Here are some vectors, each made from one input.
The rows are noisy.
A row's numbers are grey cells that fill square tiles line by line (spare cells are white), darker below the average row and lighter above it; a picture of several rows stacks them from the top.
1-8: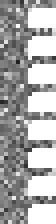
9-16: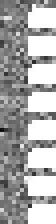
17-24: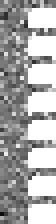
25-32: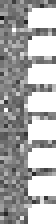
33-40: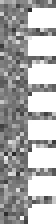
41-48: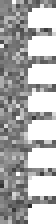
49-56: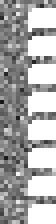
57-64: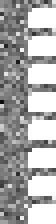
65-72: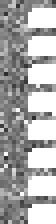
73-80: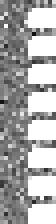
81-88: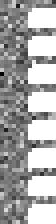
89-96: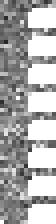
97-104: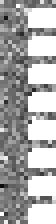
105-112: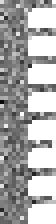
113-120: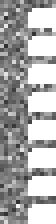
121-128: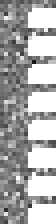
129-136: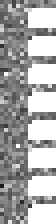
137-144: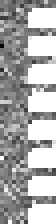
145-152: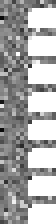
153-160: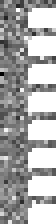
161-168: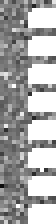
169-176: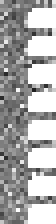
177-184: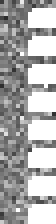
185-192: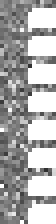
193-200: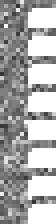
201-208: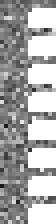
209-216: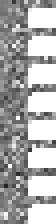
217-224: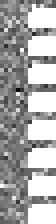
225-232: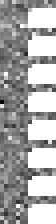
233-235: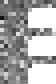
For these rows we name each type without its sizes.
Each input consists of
either a point on a circle and two labels, or a point on a line and three true/false values.
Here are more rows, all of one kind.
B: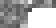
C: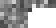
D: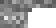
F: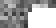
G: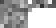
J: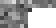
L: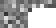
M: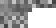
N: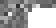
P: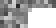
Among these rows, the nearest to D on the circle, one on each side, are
G and P.
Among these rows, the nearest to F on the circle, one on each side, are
C and L.
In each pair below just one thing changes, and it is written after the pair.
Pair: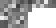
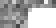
the place on the circle
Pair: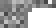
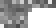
one of the two labels
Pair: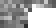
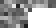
one of the two labels
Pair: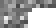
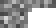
one of the two labels
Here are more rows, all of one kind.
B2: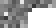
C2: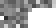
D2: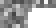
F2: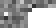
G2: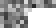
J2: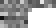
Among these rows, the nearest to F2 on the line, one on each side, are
B2 and D2.
